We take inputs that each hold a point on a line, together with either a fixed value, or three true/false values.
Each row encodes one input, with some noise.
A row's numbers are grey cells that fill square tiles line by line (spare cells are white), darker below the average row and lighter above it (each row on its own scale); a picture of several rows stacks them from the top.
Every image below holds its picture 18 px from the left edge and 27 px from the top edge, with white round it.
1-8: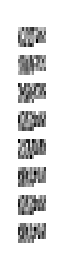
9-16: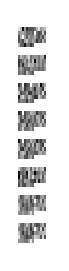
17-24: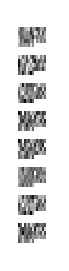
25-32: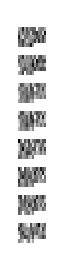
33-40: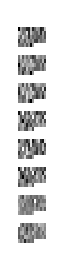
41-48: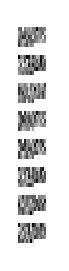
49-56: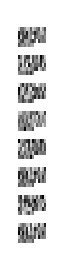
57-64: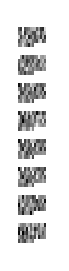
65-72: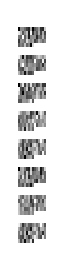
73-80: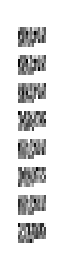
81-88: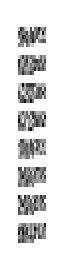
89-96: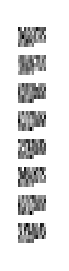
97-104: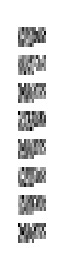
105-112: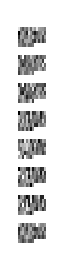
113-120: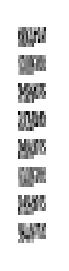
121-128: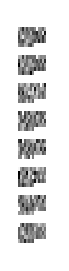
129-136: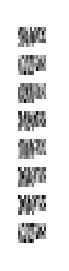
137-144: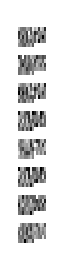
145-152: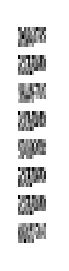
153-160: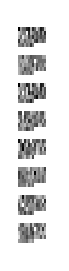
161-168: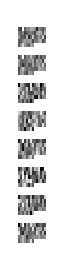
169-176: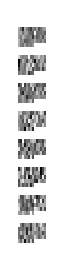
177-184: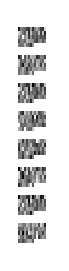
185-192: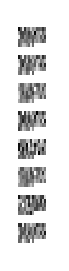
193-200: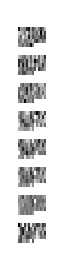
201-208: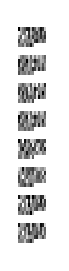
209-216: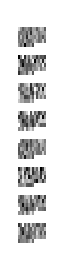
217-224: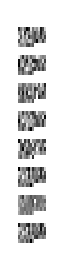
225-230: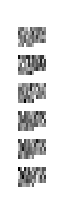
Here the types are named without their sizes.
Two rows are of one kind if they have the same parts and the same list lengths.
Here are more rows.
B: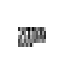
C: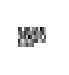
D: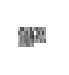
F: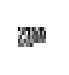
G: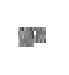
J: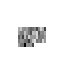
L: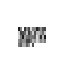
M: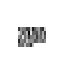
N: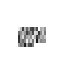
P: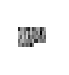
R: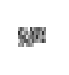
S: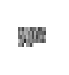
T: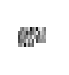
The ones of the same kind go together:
B, C, F, L, M, P
D, G, J, N, R, S, T

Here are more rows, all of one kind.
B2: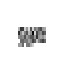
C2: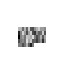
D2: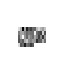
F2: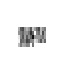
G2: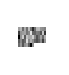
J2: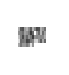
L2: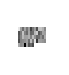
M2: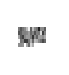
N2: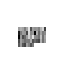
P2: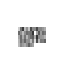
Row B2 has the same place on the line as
C2 and P2.
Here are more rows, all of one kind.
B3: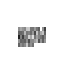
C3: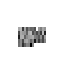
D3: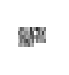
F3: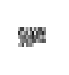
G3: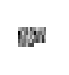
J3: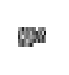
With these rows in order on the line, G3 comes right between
D3 and F3.
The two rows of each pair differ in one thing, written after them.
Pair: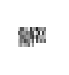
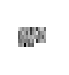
one of the three true/false values
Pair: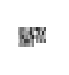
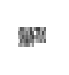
one of the three true/false values
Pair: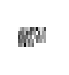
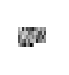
the place on the line
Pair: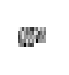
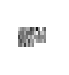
the place on the line
